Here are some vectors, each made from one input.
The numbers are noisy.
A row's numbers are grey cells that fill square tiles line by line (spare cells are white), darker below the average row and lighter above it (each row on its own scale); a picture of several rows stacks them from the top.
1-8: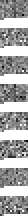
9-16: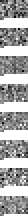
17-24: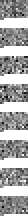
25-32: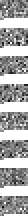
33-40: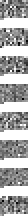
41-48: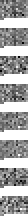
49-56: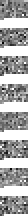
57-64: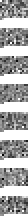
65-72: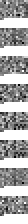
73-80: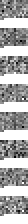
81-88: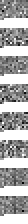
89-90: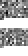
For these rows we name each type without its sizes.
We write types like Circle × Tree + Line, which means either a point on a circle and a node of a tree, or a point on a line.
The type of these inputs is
List(Line).
